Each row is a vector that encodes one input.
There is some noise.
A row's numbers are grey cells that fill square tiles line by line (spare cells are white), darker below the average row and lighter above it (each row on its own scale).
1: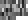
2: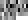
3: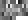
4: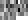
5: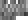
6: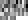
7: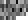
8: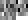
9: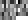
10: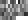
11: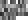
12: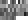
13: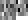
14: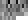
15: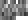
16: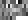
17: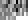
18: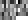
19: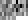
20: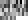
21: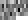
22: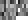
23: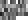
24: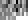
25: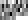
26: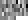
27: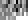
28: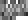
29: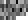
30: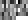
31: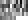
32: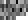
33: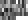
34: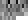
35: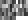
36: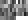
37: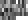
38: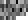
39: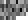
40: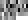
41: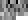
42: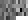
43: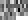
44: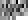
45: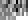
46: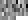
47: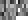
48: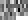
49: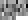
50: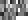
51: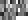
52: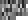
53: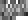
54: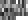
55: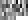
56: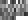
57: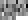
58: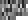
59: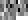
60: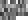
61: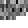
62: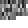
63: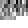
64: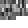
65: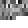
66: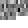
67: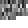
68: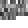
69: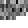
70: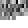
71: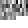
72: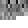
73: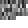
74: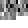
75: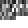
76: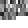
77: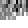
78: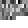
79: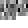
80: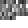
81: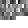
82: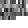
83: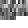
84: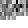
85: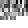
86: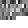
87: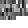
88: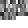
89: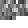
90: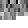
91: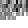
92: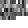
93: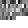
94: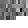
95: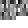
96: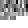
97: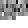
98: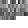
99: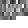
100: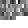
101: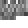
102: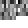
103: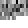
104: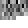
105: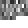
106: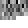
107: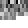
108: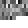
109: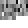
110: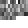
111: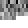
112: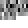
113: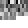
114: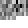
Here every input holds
a true/false value, together with a list of up to two points on a 7-point line.
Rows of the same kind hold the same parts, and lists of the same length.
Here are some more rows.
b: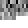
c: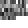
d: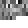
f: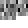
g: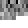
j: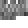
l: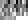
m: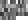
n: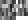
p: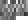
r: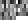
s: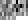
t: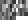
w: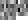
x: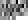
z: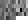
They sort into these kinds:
b, d, f, g, j, n, p, t, w
c, l, m, r, s, x
z

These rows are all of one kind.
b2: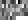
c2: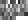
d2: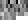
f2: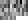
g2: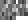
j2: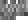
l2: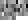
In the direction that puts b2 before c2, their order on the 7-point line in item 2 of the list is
b2, c2, l2, d2, j2, g2, f2.
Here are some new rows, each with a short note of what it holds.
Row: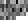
a true/false value, together with the empty list
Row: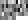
a true/false value, together with a list of two items
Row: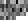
a true/false value, together with the empty list
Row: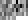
a true/false value, together with a list of one item
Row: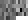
a true/false value, together with the empty list
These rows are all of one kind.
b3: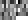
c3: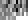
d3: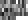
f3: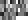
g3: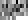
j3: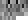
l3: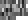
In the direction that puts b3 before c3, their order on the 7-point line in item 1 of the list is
b3, c3, f3, g3, d3, l3, j3.
